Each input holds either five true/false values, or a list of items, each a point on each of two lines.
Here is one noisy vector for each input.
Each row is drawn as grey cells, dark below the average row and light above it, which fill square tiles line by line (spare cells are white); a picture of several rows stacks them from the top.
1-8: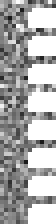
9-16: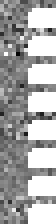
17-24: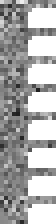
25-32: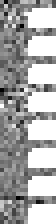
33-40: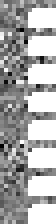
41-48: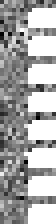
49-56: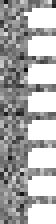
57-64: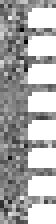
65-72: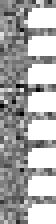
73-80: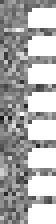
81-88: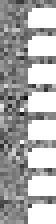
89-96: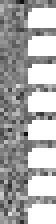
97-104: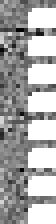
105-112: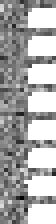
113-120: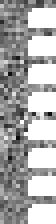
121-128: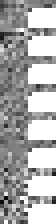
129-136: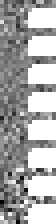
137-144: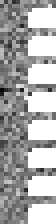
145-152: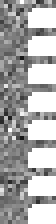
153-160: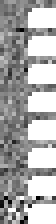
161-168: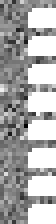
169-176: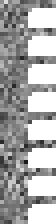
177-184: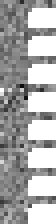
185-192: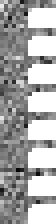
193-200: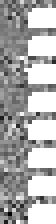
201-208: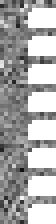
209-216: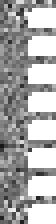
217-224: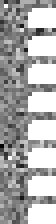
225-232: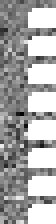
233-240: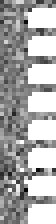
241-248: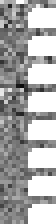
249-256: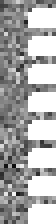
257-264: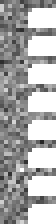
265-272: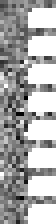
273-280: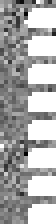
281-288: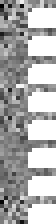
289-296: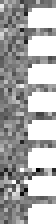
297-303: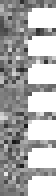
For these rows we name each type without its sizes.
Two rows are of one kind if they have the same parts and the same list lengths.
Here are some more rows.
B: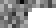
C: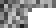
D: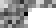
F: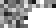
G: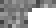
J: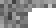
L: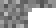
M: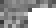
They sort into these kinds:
B, G, L, M
C, D
F
J

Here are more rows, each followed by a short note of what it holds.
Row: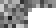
five true/false values
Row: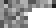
the empty list
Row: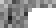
a list of one item
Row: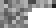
the empty list
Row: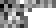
a list of two items
